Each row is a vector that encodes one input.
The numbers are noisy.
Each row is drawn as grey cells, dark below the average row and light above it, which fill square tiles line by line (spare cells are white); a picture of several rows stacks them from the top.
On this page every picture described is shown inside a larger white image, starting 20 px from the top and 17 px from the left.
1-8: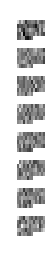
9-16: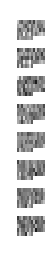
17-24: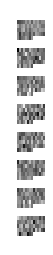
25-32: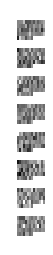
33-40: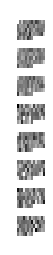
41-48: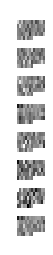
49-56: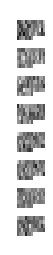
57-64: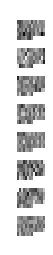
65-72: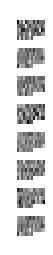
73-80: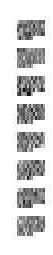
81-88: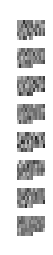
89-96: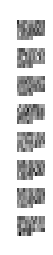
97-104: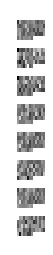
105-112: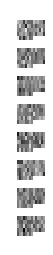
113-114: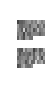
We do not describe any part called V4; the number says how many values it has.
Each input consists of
a node of an 8-node tree, together with either a node of an 8-node tree, or a value of V4.
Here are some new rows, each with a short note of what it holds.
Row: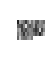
a node of an 8-node tree and a value of V4
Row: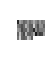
a node of an 8-node tree and a value of V4
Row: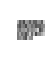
a node of each of two 8-node trees
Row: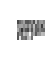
a node of each of two 8-node trees
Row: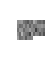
a node of an 8-node tree and a value of V4
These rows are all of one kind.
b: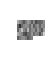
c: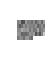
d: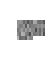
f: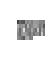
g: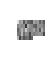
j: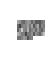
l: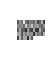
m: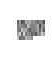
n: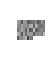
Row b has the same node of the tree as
c, j and m.
